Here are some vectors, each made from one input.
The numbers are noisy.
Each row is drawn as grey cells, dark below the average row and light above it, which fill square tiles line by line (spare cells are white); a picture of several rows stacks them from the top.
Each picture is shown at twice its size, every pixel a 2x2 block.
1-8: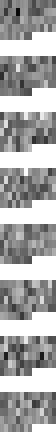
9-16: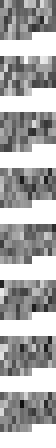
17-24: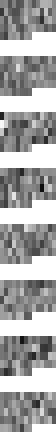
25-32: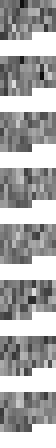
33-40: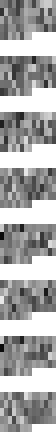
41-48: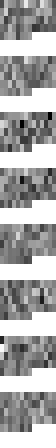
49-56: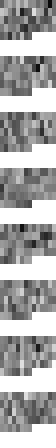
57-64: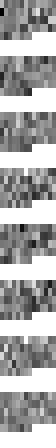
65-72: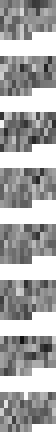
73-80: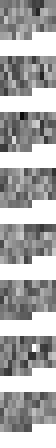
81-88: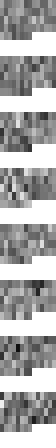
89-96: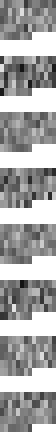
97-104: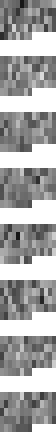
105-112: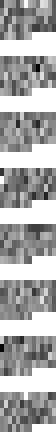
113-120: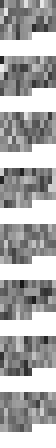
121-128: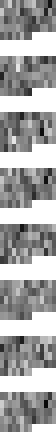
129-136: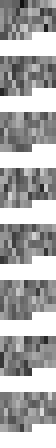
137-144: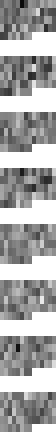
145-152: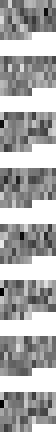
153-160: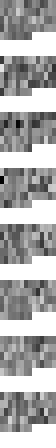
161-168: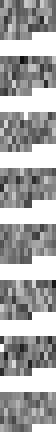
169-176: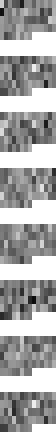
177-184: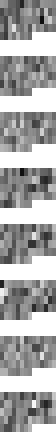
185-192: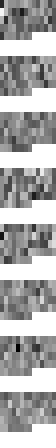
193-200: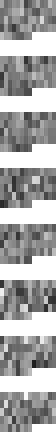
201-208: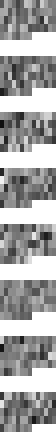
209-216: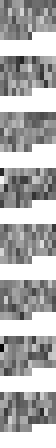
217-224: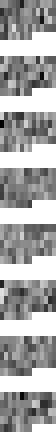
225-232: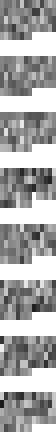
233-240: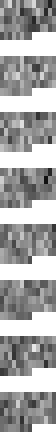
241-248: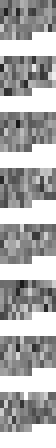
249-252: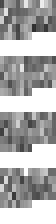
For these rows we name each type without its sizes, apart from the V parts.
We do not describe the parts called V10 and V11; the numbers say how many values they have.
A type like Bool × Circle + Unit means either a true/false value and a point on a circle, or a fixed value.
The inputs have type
Bool × Bool × Bool × Bool + (Tree + Unit) × V10 × V11.
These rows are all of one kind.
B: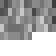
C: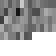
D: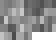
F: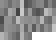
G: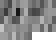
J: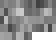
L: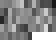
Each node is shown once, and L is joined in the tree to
B and F.
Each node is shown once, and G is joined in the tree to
C.
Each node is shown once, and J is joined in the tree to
D.
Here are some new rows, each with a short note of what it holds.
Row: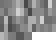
a value of V10 and a value of V11
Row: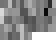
four true/false values
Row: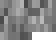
a value of V10 and a value of V11
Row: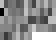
four true/false values
